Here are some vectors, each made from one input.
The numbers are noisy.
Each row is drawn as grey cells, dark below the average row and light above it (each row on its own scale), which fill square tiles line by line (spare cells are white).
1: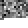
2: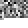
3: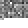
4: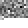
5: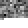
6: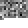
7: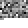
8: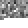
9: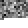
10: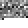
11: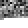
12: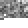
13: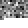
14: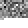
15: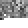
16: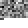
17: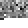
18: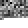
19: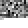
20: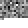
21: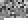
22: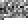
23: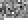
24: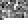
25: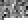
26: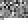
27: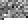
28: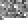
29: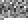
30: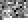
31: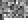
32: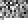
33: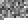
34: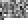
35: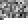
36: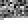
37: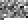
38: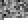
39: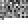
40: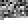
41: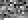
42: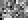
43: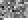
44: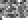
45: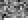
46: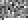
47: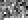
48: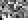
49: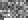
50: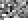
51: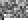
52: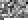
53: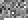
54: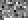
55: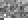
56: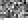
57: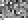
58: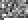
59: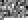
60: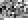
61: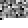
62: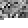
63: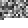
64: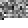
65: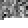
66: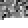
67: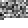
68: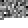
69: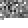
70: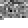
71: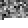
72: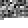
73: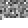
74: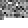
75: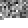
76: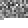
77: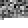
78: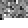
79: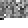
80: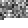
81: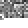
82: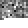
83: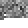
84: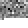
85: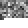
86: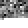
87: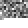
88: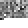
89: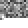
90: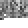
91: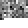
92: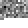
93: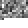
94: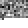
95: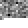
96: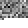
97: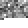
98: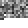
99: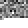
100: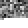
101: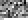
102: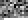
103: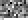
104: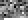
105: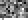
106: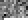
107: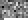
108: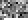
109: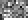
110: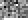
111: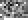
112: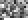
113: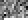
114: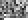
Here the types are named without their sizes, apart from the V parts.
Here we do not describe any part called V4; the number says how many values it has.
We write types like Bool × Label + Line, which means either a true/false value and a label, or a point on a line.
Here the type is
Line × (Tree + Unit) + V4.
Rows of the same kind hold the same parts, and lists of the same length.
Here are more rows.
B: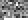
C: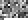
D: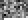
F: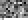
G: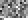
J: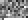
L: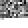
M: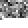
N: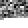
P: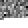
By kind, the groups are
B, G, J, M
C
D, F, L, N, P

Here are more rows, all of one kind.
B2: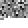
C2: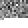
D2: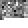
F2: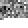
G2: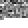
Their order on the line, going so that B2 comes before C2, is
D2, B2, F2, G2, C2.
